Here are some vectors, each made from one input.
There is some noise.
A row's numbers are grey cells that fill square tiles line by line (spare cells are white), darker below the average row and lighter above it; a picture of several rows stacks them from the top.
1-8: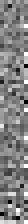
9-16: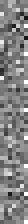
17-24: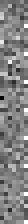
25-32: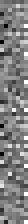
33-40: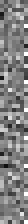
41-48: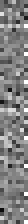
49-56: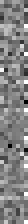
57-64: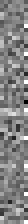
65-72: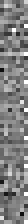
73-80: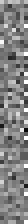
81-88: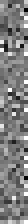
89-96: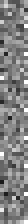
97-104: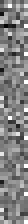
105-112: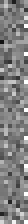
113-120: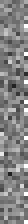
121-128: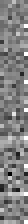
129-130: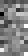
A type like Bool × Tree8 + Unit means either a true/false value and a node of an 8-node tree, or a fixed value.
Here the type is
Label9 × Tree9.
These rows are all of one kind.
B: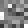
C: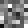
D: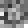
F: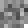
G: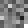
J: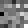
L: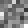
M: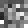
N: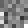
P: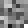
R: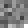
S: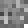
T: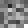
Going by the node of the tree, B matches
C, L and N.
